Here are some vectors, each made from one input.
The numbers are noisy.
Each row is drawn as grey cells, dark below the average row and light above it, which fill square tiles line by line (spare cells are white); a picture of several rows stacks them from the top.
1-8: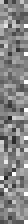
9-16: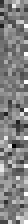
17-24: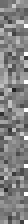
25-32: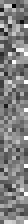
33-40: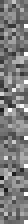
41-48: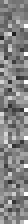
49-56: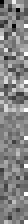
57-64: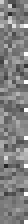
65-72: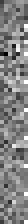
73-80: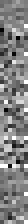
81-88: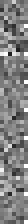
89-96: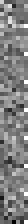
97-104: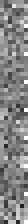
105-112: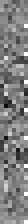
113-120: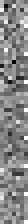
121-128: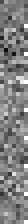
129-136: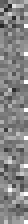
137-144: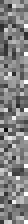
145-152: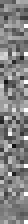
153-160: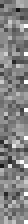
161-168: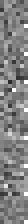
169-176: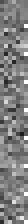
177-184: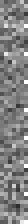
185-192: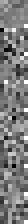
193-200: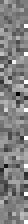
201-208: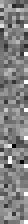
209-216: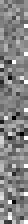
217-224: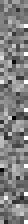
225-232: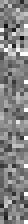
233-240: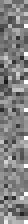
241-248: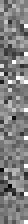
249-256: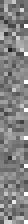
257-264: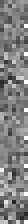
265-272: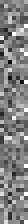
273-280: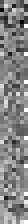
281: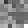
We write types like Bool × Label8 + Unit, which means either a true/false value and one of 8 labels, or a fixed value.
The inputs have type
Bool × Line9 × List3(Line5).
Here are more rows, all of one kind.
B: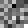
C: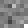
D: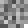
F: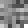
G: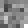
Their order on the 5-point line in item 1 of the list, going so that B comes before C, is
B, F, D, C, G.
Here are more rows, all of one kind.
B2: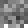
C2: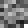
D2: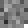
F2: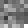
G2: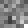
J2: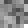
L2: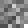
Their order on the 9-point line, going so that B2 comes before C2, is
G2, J2, D2, B2, C2, F2, L2.
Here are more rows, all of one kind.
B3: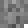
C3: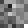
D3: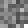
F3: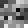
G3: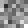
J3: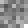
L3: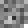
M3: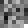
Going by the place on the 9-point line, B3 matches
F3 and L3.
